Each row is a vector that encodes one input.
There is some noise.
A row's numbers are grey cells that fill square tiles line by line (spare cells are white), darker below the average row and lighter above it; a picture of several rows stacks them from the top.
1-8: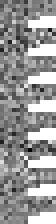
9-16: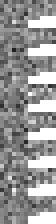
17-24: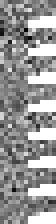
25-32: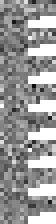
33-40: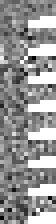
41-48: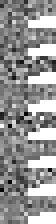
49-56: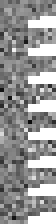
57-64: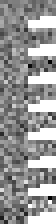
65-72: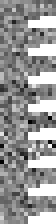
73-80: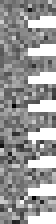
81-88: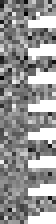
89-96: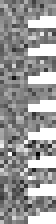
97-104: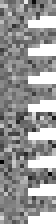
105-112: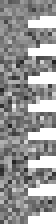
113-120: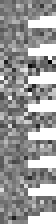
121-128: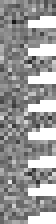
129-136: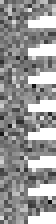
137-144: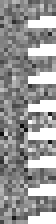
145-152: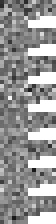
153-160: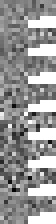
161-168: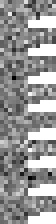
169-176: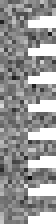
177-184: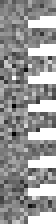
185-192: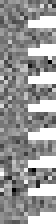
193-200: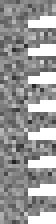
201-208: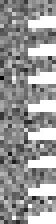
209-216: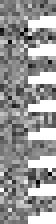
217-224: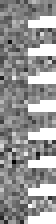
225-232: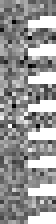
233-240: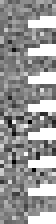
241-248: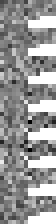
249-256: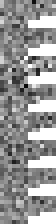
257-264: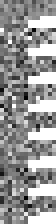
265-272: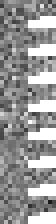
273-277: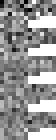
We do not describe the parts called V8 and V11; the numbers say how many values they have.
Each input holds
either a node of a 9-node tree and a true/false value, or a value of V8 and a value of V11.
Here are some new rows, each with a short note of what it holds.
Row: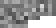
a value of V8 and a value of V11
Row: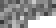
a node of a 9-node tree and a true/false value
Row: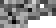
a value of V8 and a value of V11
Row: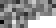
a node of a 9-node tree and a true/false value
